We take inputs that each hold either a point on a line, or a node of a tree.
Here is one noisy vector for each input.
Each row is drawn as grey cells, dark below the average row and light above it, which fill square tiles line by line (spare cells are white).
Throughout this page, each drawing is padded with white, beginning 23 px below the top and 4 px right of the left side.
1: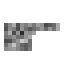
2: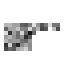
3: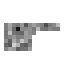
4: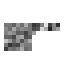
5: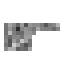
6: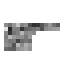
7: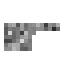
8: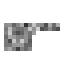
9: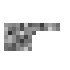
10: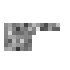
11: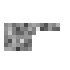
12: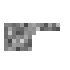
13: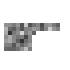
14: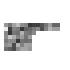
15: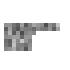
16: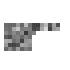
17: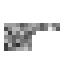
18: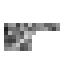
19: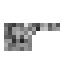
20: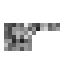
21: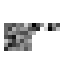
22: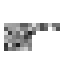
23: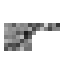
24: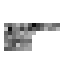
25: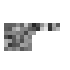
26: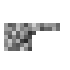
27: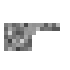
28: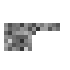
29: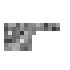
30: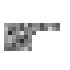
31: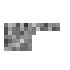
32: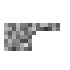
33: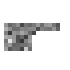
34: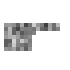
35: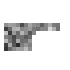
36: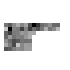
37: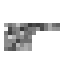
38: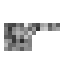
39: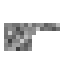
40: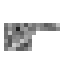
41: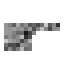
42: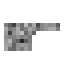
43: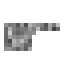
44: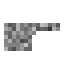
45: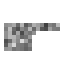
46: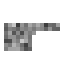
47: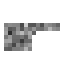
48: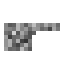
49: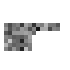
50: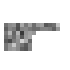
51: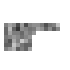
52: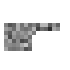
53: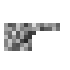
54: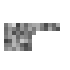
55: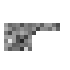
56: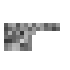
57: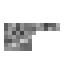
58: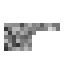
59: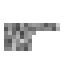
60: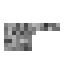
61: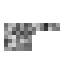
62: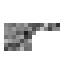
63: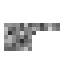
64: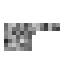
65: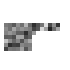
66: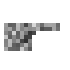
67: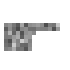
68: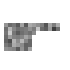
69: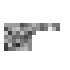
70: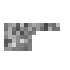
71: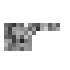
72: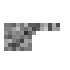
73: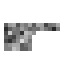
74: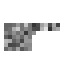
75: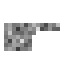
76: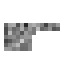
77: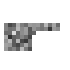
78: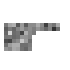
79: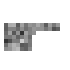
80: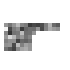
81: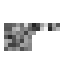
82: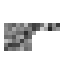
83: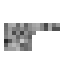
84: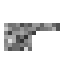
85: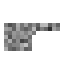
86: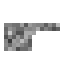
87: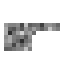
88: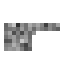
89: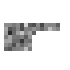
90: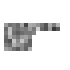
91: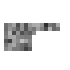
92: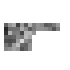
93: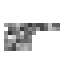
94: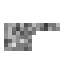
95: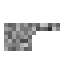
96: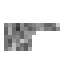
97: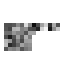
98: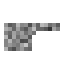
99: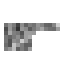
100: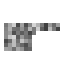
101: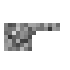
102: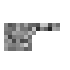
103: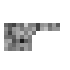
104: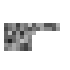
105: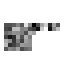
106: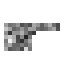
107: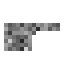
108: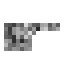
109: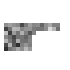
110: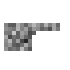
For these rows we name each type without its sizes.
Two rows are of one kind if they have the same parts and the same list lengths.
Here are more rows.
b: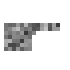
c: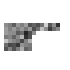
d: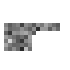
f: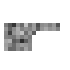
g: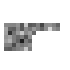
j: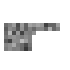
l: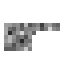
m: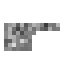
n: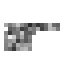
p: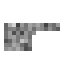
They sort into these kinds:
b, c, d, f, g, l, n
j, m, p

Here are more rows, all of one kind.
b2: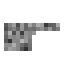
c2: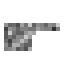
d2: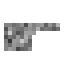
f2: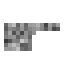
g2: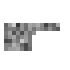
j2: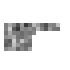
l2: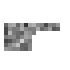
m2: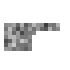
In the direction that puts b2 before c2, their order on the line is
l2, f2, g2, b2, m2, j2, d2, c2.
